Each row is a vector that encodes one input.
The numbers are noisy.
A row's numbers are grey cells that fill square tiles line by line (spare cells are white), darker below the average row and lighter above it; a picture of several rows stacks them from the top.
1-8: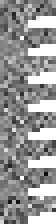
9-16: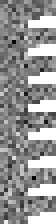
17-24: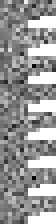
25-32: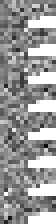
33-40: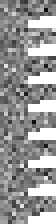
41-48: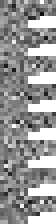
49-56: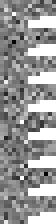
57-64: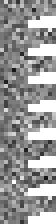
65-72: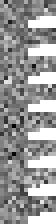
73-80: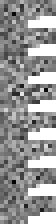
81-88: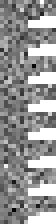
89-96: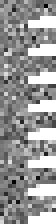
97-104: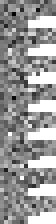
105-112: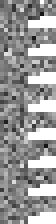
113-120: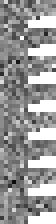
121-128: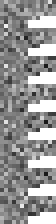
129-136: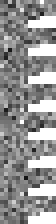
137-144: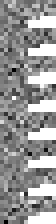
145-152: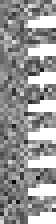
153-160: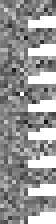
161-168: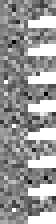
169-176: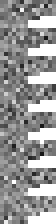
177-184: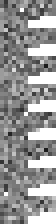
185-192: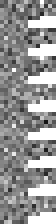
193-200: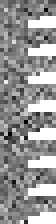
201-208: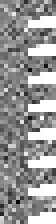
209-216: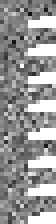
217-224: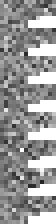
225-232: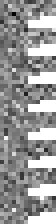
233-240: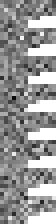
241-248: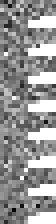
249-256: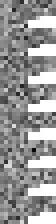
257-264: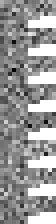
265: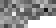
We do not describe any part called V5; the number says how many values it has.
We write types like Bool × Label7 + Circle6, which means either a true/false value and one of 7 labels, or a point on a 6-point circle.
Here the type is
Line8 × (Line8 + V5) + List2(Line10).
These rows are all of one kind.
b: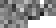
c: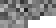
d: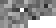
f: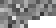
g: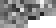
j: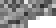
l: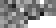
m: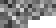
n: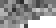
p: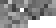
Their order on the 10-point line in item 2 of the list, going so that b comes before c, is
j, f, p, d, n, b, l, c, m, g.
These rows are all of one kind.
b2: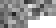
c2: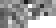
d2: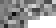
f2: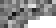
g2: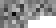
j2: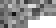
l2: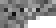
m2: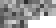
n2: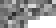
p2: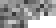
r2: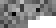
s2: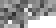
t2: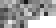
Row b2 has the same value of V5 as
c2, j2 and r2.
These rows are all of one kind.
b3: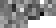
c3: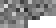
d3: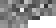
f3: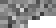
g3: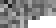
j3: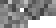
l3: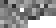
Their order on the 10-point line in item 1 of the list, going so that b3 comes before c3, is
b3, l3, d3, j3, f3, c3, g3.
